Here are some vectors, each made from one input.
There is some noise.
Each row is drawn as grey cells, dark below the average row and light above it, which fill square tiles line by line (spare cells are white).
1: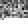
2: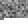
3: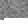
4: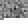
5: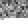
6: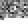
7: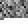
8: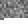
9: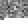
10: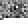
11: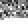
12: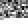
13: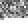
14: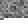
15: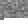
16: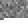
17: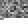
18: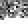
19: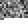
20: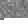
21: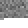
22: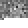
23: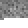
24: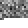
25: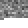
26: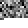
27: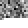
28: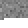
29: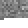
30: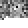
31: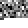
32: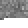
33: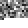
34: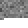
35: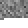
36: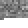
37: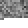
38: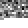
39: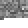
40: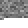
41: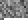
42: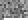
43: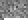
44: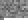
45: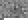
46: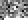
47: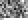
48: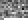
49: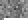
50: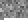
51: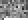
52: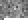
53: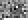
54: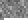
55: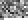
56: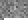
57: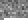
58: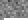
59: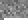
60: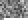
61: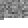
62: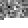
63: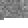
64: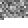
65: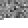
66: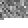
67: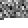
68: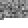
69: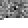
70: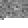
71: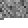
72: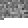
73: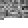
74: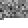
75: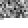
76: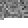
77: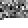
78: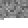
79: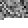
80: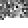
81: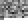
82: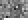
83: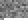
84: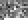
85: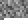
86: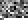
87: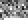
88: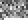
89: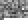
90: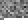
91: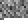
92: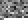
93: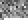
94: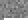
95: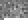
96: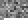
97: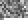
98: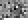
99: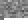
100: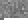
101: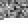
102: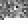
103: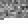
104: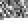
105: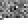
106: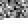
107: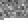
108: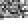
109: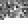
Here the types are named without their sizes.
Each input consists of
a true/false value, together with a list of points on a line.
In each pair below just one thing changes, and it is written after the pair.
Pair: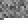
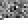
the true/false value
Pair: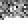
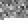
the true/false value
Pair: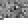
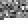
the true/false value
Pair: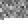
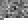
the true/false value
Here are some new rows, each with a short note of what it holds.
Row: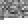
a true/false value, together with a list of two items
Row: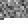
a true/false value, together with a list of three items
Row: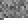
a true/false value, together with a list of three items
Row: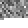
a true/false value, together with a list of one item
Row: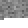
a true/false value, together with a list of one item
